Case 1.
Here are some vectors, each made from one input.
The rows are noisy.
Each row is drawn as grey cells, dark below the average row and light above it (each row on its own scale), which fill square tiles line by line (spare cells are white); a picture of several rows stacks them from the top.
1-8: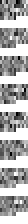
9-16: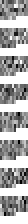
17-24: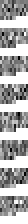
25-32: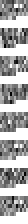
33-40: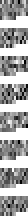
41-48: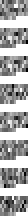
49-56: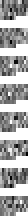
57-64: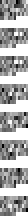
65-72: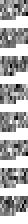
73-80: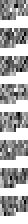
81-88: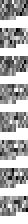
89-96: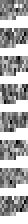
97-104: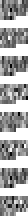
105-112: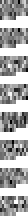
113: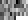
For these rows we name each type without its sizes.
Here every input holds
either a point on a line, or three true/false values.
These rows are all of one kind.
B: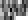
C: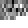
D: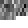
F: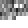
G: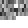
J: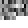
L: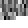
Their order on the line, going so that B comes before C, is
B, L, J, G, F, C, D.
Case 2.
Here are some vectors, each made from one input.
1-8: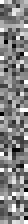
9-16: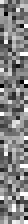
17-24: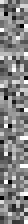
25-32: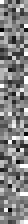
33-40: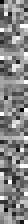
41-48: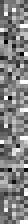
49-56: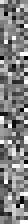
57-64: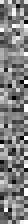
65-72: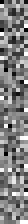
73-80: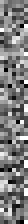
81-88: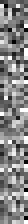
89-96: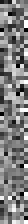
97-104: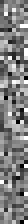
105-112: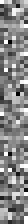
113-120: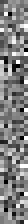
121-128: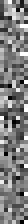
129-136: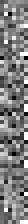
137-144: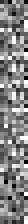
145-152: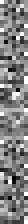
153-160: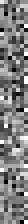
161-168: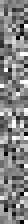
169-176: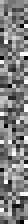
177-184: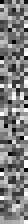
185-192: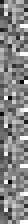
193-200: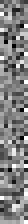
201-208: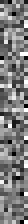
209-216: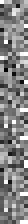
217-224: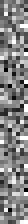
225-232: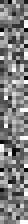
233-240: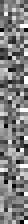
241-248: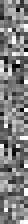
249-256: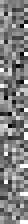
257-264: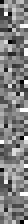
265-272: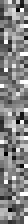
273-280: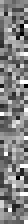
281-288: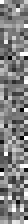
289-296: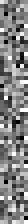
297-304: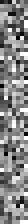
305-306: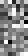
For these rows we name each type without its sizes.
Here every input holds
a node of a tree and a true/false value.
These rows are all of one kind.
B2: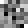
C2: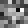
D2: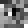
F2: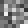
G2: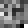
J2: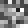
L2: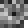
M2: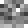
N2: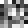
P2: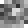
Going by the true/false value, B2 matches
D2, G2 and L2.
